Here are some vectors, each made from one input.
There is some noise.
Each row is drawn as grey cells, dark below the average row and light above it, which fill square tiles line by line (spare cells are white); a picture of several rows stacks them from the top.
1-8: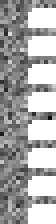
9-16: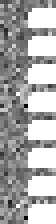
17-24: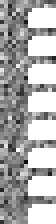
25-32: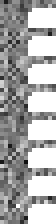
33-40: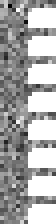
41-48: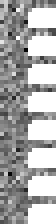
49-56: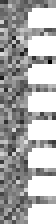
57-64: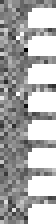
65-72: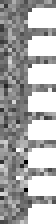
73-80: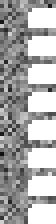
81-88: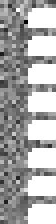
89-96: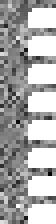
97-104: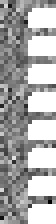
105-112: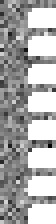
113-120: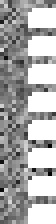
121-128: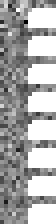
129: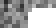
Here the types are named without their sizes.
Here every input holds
a point on a line, together with either a point on a line, or four true/false values.
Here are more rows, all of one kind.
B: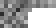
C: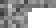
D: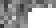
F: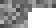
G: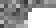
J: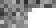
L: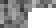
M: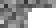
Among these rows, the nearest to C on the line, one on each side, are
B and M.
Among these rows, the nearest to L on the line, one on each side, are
F and J.
